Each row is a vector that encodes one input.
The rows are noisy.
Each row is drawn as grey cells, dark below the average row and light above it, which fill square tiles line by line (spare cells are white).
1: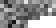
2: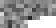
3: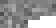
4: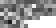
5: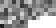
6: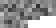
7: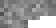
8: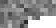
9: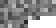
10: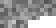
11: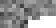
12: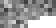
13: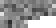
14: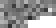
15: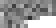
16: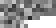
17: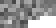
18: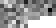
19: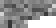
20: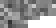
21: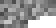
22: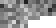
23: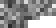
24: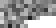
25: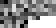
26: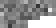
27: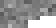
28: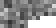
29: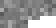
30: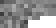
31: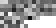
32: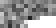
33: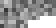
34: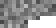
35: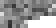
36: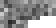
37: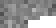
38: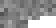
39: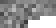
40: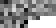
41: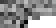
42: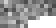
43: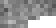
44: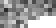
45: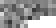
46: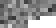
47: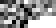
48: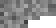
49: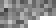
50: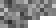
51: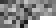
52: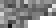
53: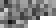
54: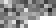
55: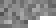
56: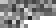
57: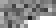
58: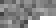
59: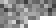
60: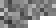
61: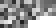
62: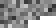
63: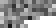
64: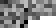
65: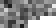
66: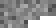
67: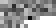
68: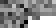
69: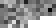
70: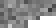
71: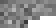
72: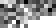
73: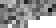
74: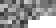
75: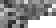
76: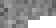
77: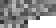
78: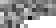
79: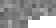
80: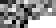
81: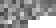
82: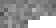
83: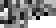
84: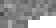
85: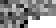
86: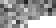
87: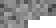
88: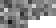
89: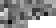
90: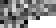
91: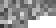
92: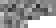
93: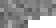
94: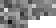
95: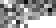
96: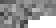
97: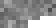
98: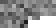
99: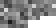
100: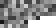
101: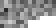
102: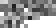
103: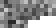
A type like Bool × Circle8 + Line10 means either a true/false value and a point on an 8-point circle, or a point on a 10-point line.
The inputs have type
Line7 + Line8.
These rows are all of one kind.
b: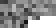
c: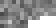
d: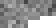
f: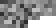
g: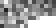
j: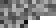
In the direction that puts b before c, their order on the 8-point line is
j, g, d, f, b, c.
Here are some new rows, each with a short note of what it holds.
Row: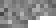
a point on an 8-point line
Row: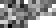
a point on a 7-point line
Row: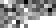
a point on an 8-point line
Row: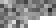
a point on an 8-point line
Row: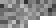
a point on an 8-point line
